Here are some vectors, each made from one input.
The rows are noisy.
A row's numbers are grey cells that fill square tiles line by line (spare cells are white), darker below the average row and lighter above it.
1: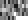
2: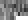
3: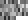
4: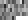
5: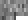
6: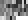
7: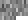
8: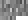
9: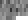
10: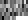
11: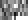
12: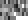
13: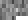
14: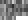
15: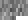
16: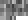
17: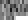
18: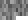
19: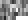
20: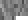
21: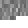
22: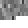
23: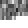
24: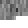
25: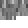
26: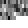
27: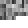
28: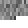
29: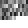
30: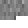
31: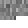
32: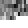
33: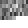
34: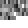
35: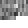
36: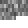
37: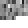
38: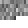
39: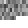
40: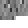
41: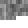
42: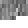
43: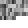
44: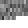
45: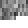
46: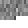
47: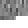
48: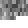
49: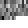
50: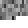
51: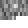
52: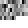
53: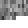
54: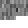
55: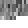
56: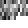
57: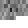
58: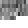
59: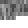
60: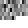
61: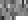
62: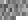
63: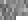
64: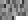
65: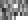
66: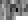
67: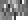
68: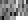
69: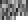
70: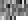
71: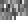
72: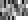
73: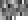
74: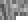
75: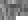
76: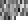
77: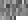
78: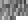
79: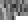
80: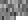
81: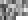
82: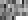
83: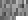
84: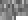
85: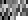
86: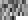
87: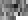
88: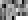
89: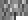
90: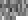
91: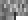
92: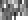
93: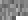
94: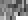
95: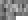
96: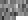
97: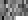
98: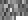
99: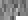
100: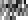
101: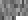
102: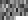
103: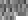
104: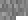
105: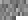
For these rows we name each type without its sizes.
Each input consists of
a list of points on a circle.
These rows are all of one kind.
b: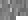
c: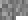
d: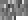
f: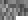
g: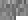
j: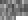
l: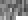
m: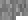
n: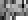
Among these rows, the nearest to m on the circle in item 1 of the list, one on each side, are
b and j.
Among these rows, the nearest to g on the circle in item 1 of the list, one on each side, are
c and d.
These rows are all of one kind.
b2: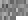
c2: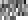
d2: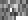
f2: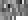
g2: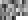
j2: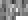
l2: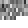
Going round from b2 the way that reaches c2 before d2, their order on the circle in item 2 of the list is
b2, c2, l2, g2, j2, d2, f2.
